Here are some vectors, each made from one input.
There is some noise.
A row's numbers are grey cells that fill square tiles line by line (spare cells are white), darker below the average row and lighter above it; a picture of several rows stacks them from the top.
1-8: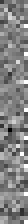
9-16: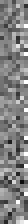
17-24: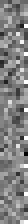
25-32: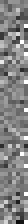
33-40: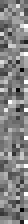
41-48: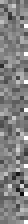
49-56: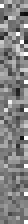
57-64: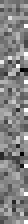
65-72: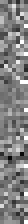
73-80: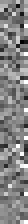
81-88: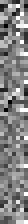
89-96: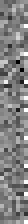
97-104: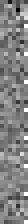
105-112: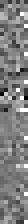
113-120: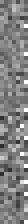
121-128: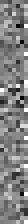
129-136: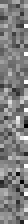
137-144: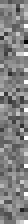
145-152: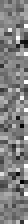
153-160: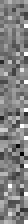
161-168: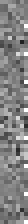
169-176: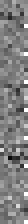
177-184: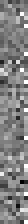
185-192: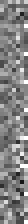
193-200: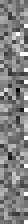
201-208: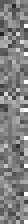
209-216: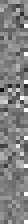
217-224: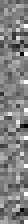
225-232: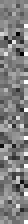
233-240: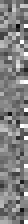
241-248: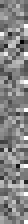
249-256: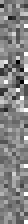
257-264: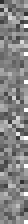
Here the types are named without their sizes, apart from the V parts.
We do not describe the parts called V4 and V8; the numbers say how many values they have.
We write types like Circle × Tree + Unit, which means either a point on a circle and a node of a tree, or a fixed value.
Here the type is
(Bool × Bool × Bool × Bool + V4) × (Circle + V8).
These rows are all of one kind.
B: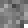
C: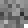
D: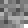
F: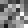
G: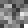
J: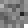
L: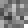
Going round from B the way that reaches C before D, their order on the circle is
B, G, C, L, F, J, D.
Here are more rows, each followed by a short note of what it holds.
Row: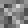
a point on a circle and a value of V4
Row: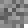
a value of V4 and a value of V8
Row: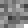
a value of V4 and a value of V8
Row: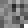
four true/false values and a value of V8
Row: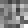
a point on a circle and a value of V4
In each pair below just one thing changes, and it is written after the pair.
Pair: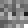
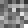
one of the four true/false values
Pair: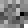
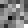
the place on the circle
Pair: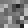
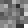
the place on the circle
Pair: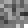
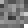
the place on the circle
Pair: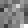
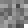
the place on the circle
